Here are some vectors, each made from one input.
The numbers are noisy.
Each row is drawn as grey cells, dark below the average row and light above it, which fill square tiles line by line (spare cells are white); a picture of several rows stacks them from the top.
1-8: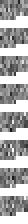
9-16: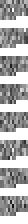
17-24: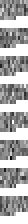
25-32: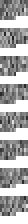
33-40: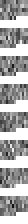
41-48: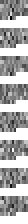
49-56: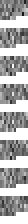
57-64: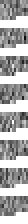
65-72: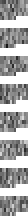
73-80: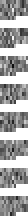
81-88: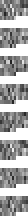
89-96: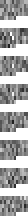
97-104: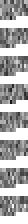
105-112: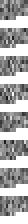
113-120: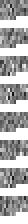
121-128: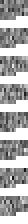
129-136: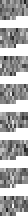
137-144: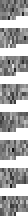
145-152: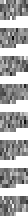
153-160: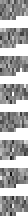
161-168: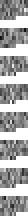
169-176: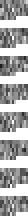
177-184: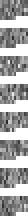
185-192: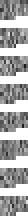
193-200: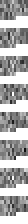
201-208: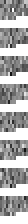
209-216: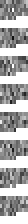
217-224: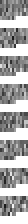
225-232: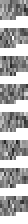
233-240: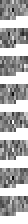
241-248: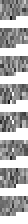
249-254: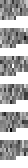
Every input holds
a true/false value, together with a list of up to two points on a 6-point circle.
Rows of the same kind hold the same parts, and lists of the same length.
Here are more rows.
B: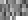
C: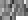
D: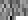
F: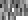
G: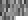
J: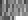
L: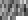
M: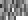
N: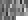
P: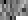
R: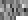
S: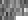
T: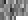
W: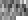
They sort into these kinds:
B, C, F, L, M, W
D, N, P, R, S, T
G, J

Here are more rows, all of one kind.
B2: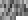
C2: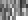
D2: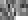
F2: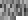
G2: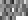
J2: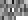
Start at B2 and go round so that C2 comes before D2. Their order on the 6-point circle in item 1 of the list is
B2, F2, C2, J2, G2, D2.
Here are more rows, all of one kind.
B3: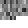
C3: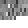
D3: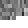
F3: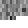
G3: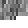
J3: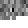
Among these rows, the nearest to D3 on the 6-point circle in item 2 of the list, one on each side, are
B3 and G3.
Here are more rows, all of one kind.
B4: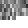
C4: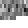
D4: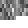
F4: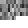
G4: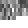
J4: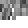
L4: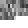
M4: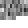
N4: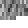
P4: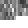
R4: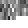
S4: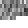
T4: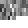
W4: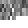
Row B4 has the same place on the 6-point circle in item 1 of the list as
J4, T4 and W4.
